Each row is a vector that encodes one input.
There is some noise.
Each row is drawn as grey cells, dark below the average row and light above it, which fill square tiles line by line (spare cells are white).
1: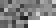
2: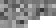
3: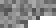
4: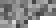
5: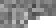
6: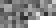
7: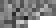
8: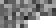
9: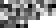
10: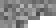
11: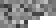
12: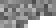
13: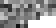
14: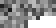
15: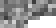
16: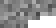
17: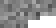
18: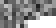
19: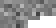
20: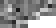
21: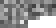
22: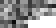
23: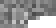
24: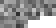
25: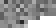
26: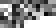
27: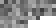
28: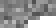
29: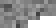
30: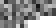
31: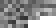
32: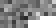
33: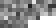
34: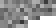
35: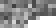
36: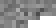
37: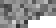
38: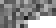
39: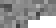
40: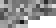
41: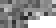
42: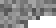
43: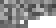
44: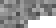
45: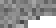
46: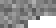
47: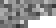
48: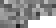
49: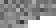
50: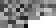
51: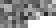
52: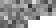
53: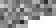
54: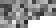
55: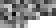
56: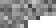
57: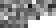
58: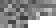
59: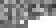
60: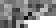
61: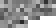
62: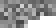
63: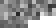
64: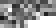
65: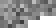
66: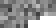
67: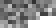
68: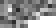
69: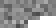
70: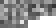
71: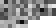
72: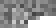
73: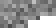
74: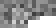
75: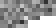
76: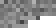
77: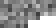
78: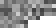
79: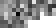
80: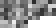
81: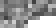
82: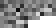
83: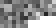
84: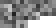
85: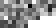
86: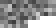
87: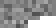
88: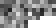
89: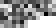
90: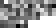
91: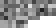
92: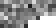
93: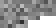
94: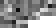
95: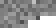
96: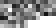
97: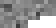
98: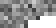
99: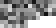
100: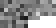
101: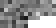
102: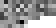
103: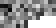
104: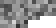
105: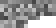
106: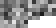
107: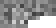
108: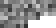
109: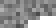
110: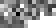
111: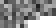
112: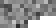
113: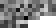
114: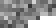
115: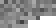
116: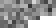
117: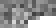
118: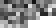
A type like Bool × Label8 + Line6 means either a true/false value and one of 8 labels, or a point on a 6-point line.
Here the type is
Line5 + Line8.
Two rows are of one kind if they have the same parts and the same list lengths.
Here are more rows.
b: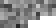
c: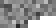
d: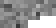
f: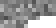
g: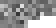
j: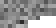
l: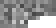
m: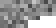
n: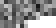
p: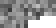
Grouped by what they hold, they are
b, c, d, f, g, j, l, m, p
n

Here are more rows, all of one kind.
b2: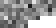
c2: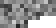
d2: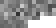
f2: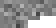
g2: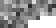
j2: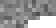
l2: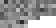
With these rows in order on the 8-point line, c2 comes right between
f2 and j2.
